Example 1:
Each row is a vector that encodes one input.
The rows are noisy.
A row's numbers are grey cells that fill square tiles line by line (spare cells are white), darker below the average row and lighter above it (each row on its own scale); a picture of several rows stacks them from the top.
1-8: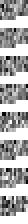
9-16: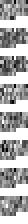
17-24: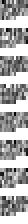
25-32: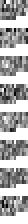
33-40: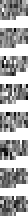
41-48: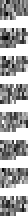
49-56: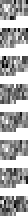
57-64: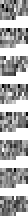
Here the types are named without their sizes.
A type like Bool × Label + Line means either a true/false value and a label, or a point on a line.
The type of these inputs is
Label.
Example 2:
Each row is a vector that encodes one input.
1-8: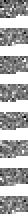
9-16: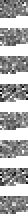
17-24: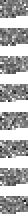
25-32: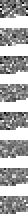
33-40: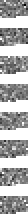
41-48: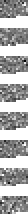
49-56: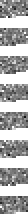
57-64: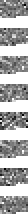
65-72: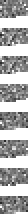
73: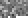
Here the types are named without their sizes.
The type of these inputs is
Bool × Bool × Bool × Bool.
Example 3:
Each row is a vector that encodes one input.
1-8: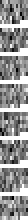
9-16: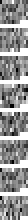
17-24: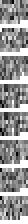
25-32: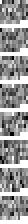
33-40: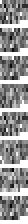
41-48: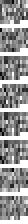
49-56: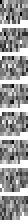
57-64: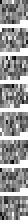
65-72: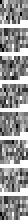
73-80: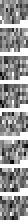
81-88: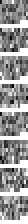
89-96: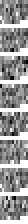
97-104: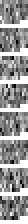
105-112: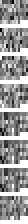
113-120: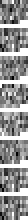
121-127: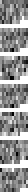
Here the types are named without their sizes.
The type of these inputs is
Bool × Bool × Bool × Bool + Unit.
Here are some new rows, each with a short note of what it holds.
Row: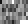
four true/false values
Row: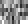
four true/false values
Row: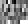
a fixed value
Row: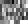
four true/false values
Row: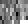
four true/false values
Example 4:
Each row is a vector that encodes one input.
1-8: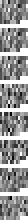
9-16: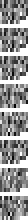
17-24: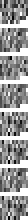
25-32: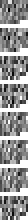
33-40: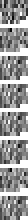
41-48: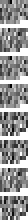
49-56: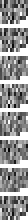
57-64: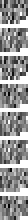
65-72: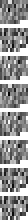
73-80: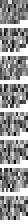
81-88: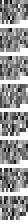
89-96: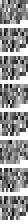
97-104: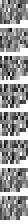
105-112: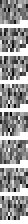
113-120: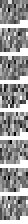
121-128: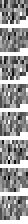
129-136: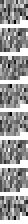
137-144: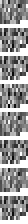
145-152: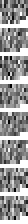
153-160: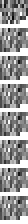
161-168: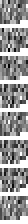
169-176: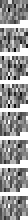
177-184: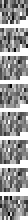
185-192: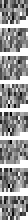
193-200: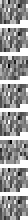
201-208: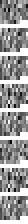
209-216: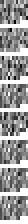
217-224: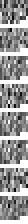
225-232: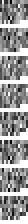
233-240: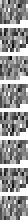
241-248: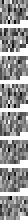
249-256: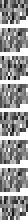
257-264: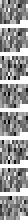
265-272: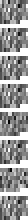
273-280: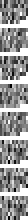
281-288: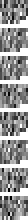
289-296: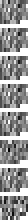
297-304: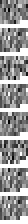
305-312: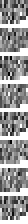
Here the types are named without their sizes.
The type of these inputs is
Bool × Bool × Bool.
